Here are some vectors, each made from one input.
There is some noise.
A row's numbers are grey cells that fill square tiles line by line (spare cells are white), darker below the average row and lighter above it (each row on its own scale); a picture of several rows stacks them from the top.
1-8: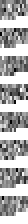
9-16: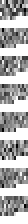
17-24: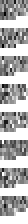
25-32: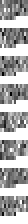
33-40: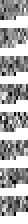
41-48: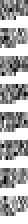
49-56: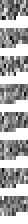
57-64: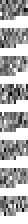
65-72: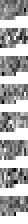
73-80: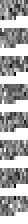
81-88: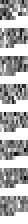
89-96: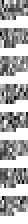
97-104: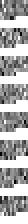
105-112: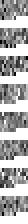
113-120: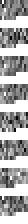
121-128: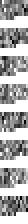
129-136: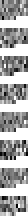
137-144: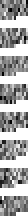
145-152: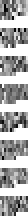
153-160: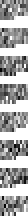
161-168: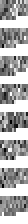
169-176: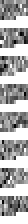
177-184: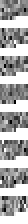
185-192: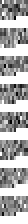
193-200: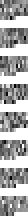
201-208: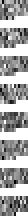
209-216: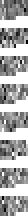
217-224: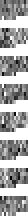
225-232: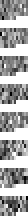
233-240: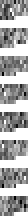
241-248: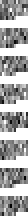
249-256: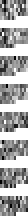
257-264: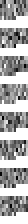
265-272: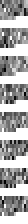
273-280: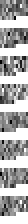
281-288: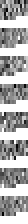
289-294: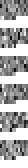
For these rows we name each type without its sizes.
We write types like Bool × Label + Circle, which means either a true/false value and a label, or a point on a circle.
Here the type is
List(Line).
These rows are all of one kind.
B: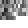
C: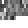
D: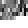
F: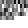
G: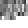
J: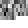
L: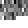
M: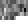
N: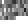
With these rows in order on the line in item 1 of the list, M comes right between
D and N.
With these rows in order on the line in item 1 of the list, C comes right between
L and N.
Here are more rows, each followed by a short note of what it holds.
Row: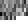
the empty list
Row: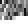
a list of two items
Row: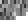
a list of two items
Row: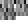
a list of two items
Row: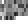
a list of two items
